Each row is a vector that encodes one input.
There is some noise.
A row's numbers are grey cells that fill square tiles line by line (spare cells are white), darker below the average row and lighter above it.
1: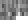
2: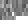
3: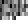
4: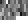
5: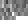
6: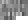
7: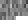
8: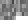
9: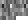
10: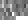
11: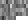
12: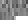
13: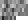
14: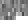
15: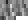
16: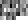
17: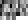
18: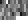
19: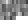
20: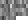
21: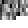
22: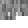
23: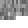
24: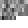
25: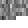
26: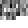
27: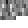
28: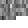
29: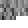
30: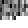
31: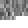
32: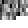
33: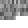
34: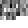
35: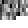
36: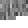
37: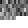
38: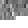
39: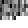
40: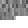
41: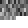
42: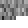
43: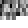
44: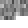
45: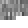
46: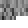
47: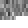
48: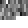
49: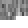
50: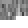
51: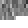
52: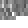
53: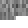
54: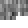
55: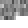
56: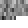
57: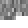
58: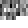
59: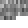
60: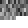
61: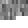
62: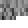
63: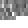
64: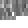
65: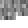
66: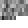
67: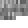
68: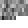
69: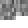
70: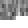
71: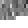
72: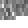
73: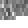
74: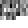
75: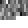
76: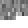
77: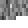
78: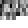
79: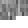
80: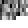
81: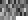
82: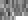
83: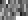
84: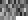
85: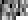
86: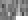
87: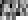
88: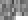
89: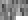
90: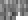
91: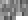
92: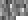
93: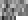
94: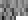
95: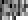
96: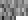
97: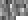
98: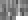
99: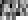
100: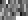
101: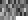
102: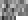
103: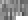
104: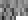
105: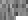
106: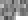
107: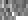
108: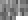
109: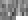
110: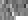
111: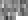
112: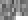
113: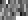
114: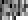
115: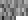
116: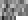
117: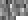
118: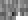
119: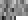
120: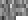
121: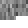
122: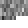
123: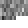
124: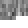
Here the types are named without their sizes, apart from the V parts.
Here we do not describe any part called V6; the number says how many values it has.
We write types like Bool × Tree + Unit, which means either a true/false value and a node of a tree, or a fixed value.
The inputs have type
Bool × List(V6) + Line.
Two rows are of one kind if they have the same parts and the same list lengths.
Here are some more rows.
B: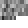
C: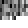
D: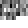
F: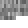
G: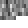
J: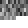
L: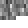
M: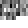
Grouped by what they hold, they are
B, G, L
C, D, M
F
J

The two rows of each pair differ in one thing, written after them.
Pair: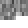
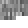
the value of V6 in item 2 of the list
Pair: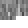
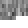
the value of V6 in item 2 of the list
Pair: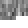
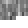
the value of V6 in item 2 of the list
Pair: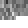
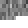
the value of V6 in item 1 of the list
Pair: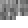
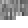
the value of V6 in item 1 of the list
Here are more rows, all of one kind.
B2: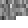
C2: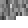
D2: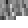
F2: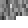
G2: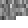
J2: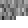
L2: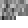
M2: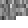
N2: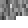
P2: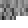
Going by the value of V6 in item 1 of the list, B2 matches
G2, J2 and M2.
